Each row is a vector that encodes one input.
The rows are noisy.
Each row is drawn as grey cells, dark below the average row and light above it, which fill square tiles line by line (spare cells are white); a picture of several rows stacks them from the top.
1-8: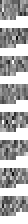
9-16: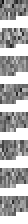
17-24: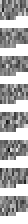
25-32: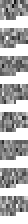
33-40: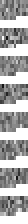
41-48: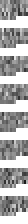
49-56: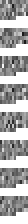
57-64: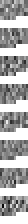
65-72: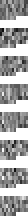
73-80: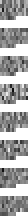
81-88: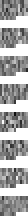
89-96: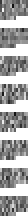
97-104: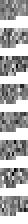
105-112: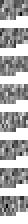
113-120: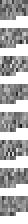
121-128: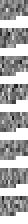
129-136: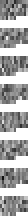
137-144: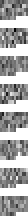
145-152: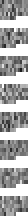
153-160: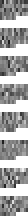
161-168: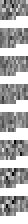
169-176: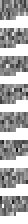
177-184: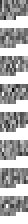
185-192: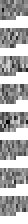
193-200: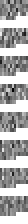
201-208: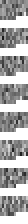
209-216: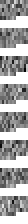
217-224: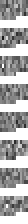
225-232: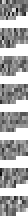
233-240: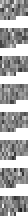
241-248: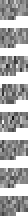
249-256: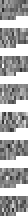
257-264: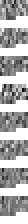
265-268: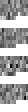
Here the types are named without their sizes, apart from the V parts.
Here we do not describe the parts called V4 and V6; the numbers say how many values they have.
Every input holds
three true/false values, together with either a label and a value of V4, or a value of V6.
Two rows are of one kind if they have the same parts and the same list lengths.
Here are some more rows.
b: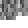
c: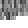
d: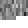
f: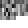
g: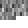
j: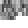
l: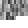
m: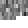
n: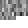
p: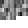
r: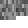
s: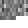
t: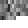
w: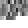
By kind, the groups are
b, c, d, j, l, m, r, s, t, w
f, g, n, p

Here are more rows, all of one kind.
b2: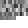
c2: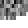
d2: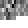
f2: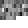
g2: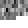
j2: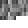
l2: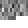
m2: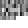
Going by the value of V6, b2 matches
f2 and m2.
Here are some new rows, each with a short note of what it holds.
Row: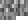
a label, three true/false values and a value of V4
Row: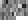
a label, three true/false values and a value of V4
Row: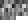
three true/false values and a value of V6
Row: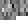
three true/false values and a value of V6
